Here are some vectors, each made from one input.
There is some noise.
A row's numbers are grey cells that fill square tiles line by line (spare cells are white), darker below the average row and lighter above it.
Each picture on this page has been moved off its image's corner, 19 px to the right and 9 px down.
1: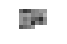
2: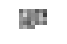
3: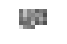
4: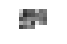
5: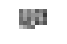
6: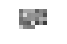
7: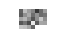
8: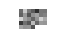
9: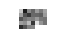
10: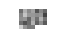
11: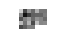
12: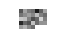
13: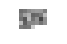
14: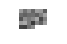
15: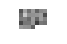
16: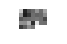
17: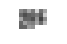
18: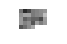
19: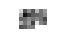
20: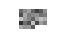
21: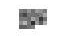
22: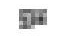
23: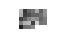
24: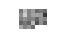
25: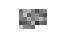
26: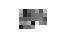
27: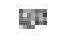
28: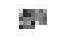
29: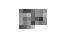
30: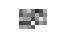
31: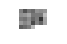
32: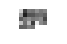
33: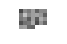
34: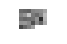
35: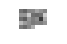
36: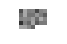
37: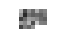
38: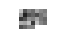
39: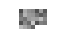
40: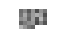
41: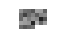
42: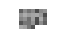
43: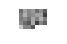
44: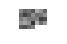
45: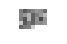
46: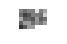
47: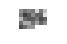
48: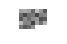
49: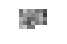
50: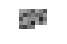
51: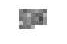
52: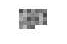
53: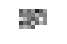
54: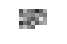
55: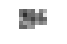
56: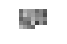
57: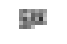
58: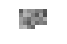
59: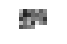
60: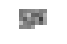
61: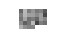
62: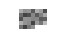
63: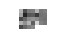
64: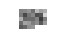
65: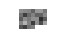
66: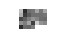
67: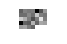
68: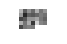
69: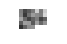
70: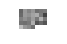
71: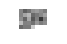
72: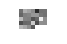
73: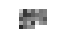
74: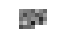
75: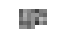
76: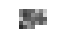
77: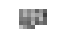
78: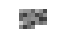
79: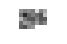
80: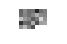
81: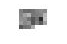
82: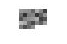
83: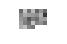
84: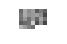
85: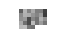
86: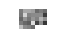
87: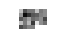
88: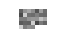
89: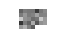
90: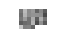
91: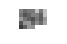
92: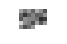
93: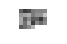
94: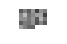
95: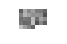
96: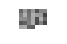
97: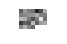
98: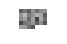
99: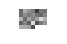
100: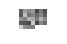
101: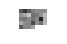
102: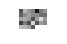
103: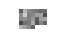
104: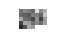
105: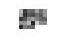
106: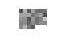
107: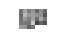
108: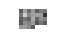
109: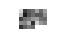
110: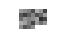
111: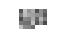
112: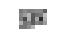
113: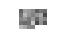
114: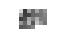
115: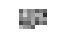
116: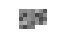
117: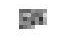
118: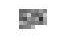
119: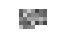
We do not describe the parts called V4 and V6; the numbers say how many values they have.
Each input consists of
a true/false value and a value of V6, together with either a point on a 5-point line, or a value of V4.
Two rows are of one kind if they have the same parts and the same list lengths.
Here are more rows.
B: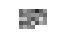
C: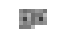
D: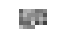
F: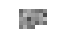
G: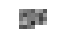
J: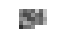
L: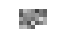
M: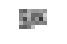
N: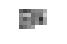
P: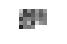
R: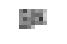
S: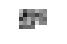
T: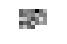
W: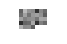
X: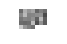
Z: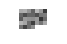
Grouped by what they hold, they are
B, D, F, L, T, W, X
C, G, J, M, N, P, R, S, Z

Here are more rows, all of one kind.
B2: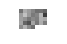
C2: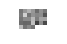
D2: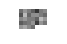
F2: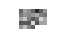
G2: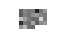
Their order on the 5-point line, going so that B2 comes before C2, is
B2, C2, D2, G2, F2.
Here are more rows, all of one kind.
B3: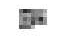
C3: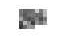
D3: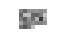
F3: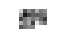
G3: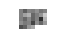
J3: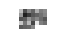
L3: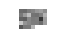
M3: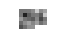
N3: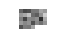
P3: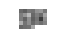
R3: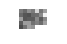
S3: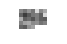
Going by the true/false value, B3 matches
C3, G3, N3 and R3.
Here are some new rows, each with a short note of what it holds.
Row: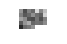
a true/false value, a value of V4 and a value of V6
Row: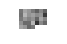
a point on a 5-point line, a true/false value and a value of V6
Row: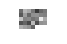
a point on a 5-point line, a true/false value and a value of V6
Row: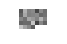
a point on a 5-point line, a true/false value and a value of V6
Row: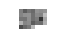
a true/false value, a value of V4 and a value of V6
